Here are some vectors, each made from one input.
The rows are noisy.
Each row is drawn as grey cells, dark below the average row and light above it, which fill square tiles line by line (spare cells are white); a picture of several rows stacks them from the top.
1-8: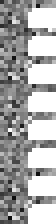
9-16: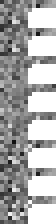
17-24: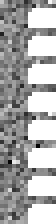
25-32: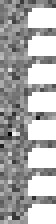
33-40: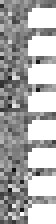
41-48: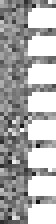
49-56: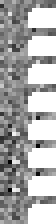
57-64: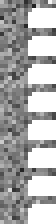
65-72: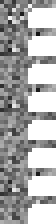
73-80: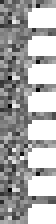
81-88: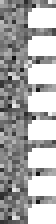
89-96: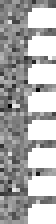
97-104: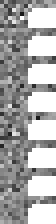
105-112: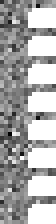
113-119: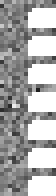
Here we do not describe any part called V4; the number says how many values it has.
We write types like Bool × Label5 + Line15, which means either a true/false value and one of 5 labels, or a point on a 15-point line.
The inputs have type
Line5 + List2(Bool × V4).
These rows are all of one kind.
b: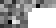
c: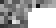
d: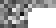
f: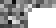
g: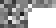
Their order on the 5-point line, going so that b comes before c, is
d, g, f, b, c.
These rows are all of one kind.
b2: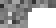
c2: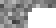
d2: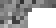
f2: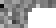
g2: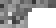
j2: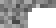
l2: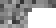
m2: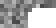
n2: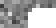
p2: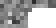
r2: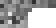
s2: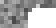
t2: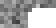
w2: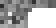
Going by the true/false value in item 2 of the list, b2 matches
c2, f2, l2 and p2.
